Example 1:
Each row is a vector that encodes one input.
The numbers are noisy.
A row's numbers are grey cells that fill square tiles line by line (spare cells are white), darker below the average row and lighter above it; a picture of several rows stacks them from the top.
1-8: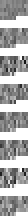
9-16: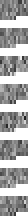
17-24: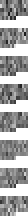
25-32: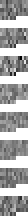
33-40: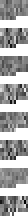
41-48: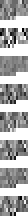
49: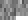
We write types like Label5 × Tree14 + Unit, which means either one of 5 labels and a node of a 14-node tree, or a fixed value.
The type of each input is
Bool × Bool × Bool.
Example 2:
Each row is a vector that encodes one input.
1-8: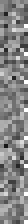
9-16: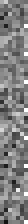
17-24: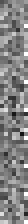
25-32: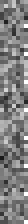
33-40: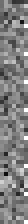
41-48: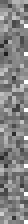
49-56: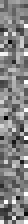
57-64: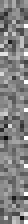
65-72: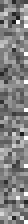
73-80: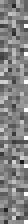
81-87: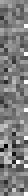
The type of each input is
Line8.
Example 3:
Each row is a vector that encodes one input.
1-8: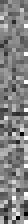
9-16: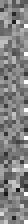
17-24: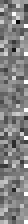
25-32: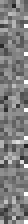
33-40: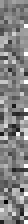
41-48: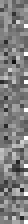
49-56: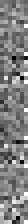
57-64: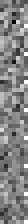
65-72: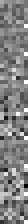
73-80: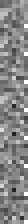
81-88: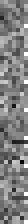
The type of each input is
Line12.
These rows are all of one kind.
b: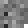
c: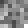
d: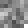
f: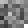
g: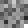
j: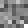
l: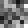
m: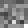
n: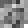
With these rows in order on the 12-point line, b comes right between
l and m.
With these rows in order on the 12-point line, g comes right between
f and j.
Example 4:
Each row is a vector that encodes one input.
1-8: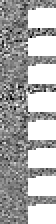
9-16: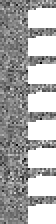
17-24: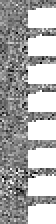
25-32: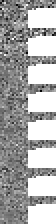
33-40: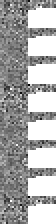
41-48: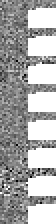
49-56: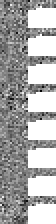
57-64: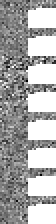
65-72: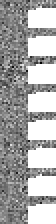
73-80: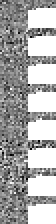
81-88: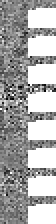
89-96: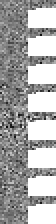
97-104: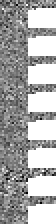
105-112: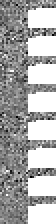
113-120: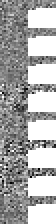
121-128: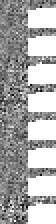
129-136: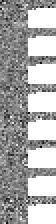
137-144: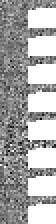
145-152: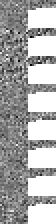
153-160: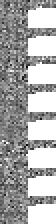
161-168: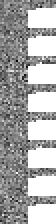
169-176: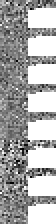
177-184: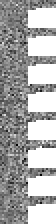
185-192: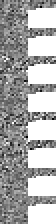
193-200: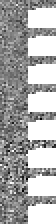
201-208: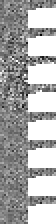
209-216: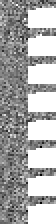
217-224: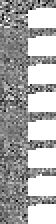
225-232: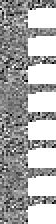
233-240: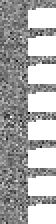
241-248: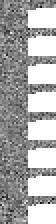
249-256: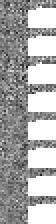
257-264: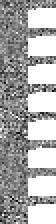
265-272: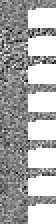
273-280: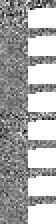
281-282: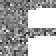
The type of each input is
Bool × Bool × Bool.
